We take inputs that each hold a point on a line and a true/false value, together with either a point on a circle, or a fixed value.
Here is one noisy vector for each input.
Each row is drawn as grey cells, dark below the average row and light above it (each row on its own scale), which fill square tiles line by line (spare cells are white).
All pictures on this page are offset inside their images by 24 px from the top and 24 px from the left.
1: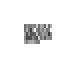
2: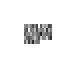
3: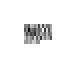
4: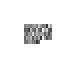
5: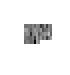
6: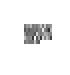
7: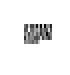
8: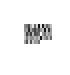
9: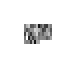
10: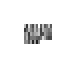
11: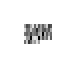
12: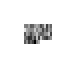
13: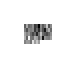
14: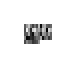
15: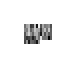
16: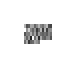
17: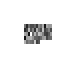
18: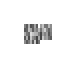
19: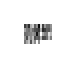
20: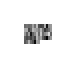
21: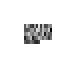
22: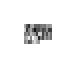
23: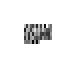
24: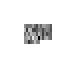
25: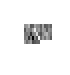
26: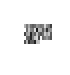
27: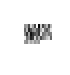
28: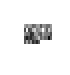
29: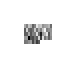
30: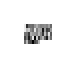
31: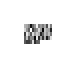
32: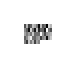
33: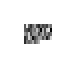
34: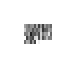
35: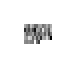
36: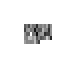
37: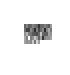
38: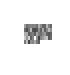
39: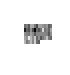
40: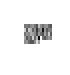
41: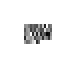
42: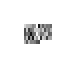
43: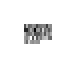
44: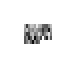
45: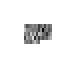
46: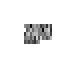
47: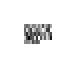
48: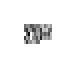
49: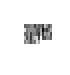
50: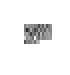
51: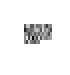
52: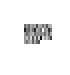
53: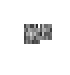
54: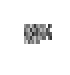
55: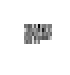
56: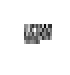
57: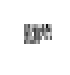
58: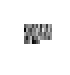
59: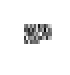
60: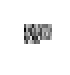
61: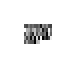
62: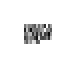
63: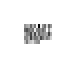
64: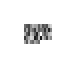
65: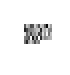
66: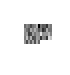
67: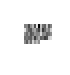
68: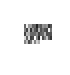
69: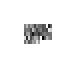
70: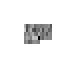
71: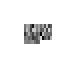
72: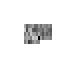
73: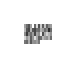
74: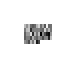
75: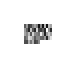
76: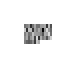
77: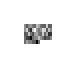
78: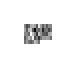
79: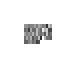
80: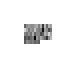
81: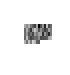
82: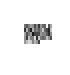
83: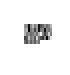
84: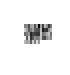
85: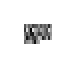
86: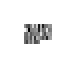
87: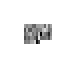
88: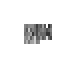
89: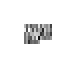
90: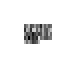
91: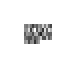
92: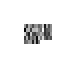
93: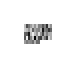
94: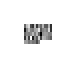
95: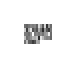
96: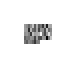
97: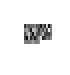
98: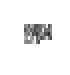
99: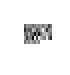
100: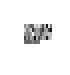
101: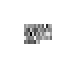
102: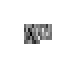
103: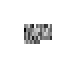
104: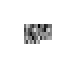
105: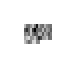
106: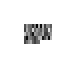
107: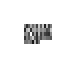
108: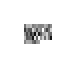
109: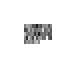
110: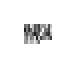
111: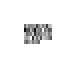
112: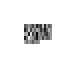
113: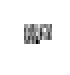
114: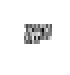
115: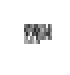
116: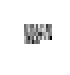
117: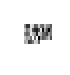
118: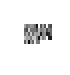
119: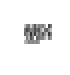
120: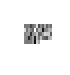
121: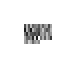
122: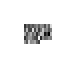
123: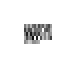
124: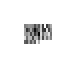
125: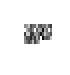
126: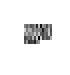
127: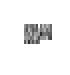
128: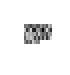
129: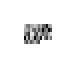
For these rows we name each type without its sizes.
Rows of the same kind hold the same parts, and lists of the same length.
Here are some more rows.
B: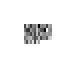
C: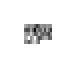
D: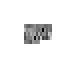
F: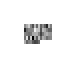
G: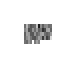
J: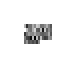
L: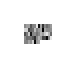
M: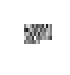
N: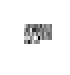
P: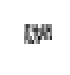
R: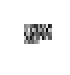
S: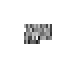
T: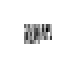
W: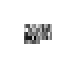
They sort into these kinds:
B, D, F, G, J, L, S, W
C, M, N, P, R, T

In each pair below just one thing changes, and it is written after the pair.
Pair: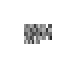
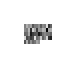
the true/false value
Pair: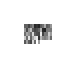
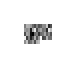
the place on the line
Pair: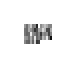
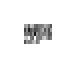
the place on the line
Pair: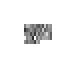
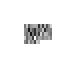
the place on the line
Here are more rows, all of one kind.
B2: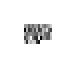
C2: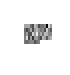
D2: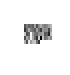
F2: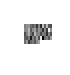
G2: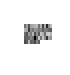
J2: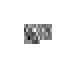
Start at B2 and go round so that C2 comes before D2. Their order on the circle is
B2, G2, F2, J2, C2, D2.
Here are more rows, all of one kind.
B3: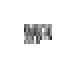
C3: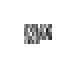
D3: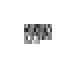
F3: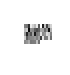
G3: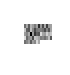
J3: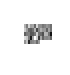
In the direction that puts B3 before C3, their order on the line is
F3, G3, J3, D3, B3, C3.
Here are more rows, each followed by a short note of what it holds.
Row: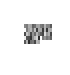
a point on a line and a true/false value
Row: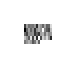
a point on a line and a true/false value
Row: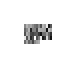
a point on a line and a true/false value
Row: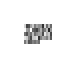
a point on a line and a true/false value
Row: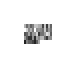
a point on a circle, a point on a line and a true/false value
